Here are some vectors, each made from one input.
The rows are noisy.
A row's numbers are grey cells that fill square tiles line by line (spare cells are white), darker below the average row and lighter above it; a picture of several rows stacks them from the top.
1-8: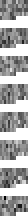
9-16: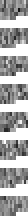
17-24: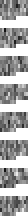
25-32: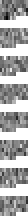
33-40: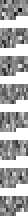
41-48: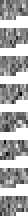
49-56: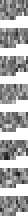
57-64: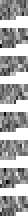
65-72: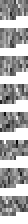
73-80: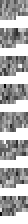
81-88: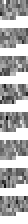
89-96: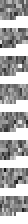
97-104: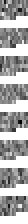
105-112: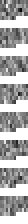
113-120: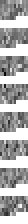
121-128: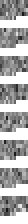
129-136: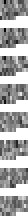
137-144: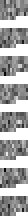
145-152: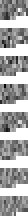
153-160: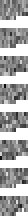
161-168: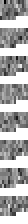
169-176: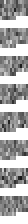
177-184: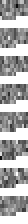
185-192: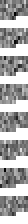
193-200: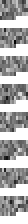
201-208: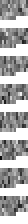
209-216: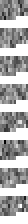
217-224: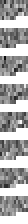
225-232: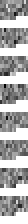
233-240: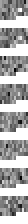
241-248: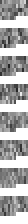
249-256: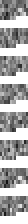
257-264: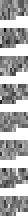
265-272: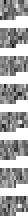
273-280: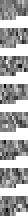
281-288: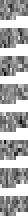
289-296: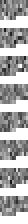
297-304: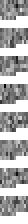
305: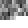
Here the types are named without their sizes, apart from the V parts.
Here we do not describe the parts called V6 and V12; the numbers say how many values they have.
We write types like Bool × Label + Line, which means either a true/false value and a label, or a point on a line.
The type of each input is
(Bool × V12 + Unit) × (Line + V6).
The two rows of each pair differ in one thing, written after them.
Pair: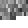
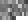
the value of V12
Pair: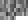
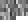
the value of V6
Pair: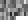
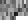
the true/false value
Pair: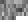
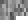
the value of V12
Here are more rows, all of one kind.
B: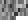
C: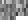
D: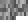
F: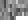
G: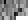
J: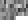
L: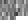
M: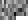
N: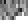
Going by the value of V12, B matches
F, G and N.
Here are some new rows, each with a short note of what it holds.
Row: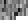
a true/false value, a value of V6 and a value of V12
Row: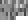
a true/false value, a value of V6 and a value of V12
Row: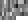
a point on a line, a true/false value and a value of V12
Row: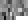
a point on a line
